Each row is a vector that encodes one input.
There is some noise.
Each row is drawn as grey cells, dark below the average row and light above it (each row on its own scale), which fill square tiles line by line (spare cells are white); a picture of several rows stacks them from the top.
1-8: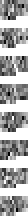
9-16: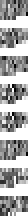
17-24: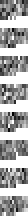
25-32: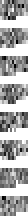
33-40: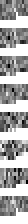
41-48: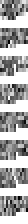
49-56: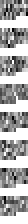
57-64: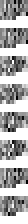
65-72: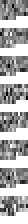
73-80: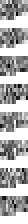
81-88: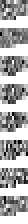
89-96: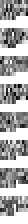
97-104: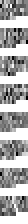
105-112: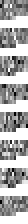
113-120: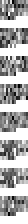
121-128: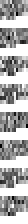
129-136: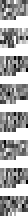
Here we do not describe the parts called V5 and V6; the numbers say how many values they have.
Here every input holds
either a value of V5 and a value of V6, or a list of up to two points on a 4-point line.
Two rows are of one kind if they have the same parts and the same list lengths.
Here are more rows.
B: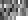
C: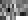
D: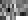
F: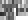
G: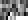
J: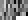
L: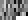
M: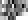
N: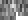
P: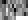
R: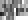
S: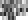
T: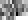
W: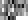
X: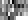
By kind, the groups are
B, G, N, P
C, D
F, M, R, S, T, W, X
J, L

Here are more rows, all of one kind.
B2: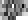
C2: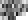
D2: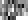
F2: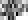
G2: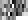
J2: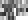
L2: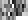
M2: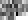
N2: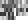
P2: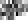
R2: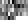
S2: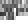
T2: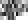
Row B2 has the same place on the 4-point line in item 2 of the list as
C2 and D2.
